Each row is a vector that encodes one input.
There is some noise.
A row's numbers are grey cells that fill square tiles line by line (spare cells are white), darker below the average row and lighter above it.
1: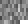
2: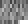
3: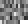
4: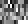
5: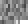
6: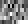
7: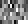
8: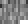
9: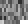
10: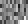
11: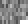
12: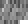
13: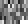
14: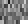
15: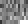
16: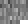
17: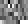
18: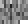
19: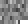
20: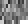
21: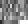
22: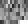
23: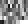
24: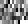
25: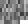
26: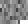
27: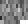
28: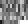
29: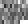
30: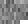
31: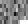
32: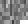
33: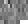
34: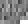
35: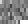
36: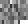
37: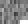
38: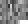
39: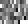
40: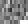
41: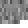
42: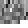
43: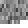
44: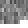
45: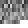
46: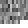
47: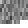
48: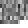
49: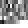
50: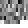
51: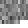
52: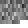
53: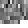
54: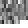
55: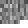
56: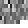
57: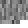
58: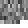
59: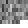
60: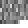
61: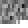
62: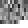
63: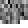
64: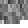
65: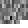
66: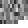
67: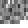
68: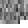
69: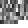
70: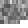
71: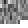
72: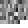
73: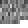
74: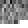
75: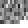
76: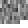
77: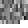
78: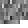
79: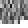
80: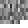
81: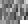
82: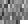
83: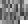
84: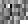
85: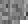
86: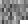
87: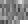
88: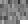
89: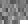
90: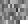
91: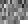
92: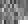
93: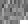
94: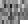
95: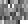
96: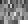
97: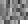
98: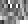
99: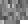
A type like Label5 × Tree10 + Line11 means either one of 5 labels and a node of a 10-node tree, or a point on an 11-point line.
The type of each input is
Bool × Bool × Bool × (Line7 + Tree7).
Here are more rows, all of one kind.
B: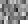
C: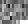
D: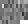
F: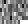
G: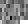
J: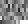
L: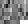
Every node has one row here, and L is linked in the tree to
D and J.
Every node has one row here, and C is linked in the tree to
G and J.
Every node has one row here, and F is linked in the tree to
B and J.
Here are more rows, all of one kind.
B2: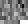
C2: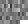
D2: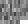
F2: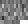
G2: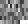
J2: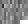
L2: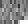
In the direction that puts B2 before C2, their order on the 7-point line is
D2, B2, J2, F2, G2, L2, C2.
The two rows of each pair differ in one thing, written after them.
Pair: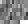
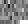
one of the three true/false values
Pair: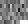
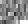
the node of the tree
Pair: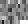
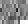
one of the three true/false values
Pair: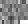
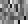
the node of the tree
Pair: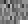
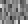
the node of the tree
